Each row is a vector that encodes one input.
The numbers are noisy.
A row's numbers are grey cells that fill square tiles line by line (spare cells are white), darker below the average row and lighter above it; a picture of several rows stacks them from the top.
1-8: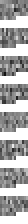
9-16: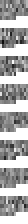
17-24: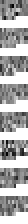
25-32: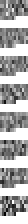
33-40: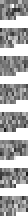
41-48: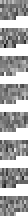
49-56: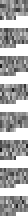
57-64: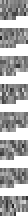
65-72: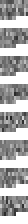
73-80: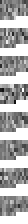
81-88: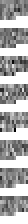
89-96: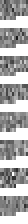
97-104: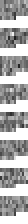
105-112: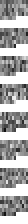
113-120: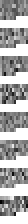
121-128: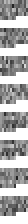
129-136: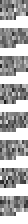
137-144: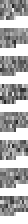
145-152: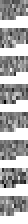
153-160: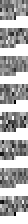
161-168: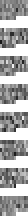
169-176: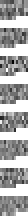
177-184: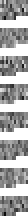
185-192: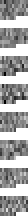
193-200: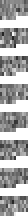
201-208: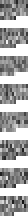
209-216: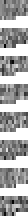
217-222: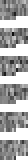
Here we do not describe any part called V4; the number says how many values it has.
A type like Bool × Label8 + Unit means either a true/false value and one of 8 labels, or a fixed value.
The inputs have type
Bool × Circle5 × (List2(V4) + Tree9).
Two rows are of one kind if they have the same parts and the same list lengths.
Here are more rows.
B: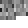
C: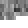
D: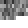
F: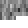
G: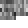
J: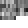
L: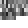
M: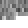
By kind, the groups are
B, G
C, F, J
D, M
L

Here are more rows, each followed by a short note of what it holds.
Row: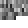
a point on a 5-point circle, a node of a 9-node tree and a true/false value
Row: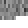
a point on a 5-point circle and a true/false value, together with the empty list
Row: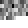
a point on a 5-point circle and a true/false value, together with a list of one item
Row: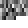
a point on a 5-point circle, a node of a 9-node tree and a true/false value
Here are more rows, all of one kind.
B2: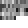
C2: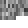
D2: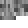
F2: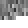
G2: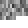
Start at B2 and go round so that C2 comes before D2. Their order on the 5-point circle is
B2, C2, D2, F2, G2.
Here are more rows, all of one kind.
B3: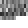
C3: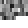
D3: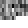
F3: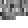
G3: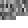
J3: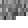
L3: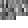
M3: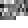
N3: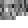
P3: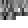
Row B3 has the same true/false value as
D3, J3, M3 and N3.
